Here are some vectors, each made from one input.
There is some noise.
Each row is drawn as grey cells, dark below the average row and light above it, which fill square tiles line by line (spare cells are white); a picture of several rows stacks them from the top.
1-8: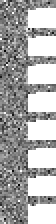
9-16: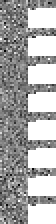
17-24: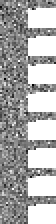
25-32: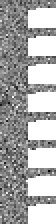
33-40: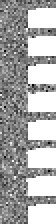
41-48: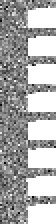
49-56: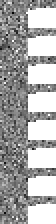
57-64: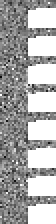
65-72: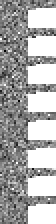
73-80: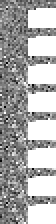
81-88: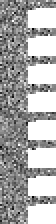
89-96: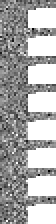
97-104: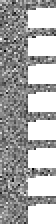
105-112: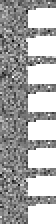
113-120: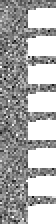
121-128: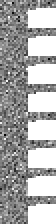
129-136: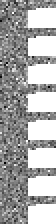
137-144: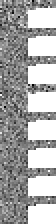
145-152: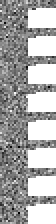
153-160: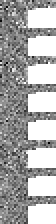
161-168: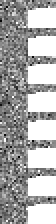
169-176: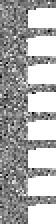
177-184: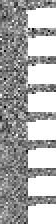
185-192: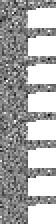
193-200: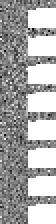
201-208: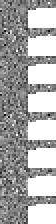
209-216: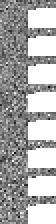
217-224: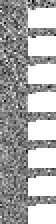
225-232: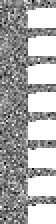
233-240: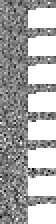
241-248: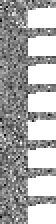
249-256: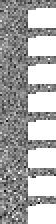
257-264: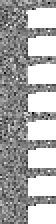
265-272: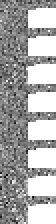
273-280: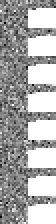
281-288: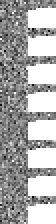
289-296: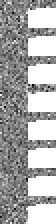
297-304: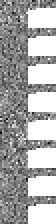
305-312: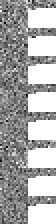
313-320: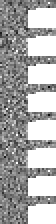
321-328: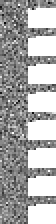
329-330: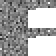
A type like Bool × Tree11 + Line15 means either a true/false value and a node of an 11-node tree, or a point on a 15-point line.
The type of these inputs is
(Bool × Bool × Bool × Bool + Unit) × (Tree13 + Unit).
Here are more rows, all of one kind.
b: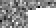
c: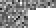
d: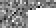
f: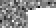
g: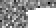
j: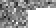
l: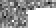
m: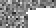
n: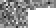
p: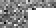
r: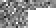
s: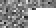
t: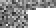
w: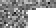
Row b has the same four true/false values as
c, m and s.
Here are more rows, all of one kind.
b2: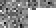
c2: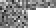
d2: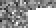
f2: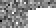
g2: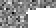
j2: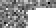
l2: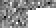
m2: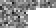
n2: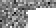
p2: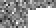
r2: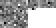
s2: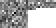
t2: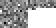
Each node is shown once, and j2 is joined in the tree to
m2, n2 and r2.
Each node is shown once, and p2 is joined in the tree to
f2.
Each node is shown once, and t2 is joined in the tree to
r2.
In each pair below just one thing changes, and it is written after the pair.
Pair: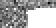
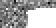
one of the four true/false values
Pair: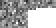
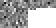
the node of the tree
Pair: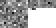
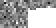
the node of the tree
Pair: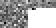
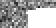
the node of the tree
